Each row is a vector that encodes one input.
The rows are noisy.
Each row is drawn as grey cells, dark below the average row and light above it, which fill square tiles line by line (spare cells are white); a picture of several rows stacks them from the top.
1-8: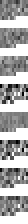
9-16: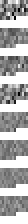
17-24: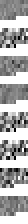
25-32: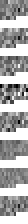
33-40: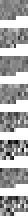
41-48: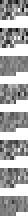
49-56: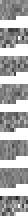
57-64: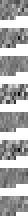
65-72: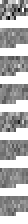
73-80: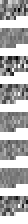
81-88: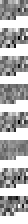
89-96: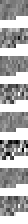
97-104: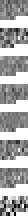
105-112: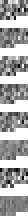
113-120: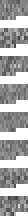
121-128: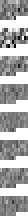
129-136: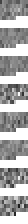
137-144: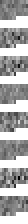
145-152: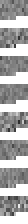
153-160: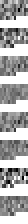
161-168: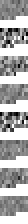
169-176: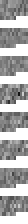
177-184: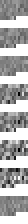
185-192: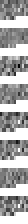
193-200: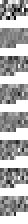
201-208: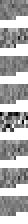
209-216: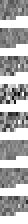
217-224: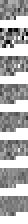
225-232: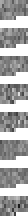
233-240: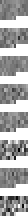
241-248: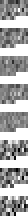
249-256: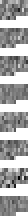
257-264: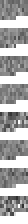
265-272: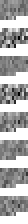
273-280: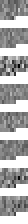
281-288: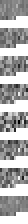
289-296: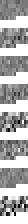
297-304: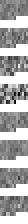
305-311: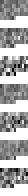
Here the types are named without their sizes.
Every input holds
a point on a line, together with either a fixed value, or three true/false values.
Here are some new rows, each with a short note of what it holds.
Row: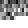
a point on a line
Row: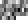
a point on a line
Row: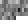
a point on a line
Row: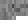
a point on a line and three true/false values
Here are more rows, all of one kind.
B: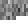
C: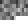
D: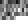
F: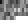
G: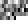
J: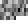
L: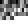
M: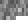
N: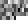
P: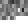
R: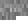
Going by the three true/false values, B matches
J and R.
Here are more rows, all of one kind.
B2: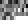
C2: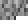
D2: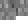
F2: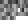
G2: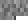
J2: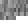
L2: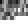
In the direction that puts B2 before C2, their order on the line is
L2, D2, B2, G2, C2, F2, J2.
